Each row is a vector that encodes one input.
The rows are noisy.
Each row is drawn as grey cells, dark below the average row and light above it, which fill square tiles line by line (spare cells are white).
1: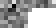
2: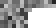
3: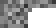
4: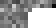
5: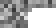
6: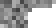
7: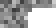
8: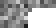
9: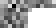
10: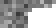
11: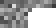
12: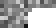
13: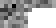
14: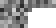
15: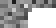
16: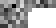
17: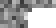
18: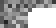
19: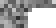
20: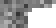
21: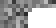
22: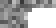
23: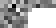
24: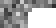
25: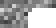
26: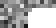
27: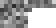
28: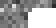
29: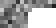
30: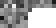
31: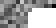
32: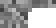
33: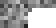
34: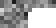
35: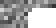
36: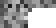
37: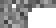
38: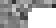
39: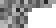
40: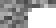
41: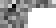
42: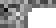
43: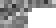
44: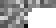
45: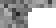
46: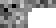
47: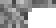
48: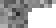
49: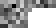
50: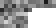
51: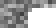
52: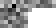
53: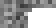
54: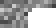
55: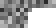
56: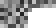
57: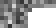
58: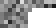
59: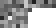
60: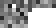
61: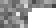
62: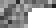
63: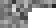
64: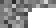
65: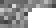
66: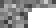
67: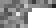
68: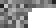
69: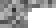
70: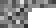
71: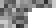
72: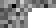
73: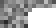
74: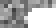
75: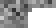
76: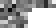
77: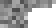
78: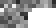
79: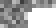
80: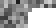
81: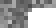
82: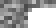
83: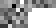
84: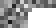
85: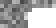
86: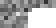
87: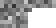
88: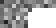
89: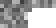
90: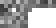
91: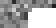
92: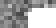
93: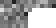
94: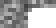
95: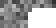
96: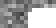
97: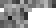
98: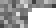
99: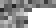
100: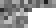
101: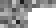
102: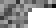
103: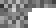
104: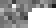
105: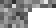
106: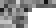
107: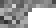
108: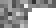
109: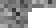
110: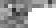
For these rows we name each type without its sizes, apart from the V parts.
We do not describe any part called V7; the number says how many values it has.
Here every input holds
a point on a line, together with either a point on a line, or a value of V7.
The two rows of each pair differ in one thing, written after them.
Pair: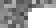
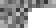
the place on the line
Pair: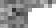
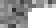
the value of V7
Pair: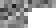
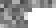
the place on the line
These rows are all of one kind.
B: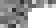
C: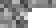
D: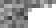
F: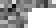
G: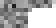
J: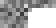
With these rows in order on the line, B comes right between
C and D.
